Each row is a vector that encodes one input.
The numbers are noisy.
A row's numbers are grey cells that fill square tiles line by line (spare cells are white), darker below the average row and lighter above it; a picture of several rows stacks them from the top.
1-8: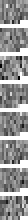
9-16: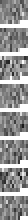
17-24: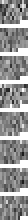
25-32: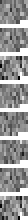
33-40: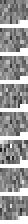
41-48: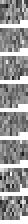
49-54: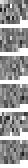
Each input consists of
either one of 5 labels, or three true/false values.
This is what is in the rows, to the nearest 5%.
About 25% of them hold one of 5 labels. The rest hold three true/false values.
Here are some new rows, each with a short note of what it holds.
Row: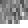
three true/false values
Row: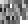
one of 5 labels
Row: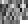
one of 5 labels
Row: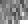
three true/false values
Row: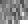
three true/false values
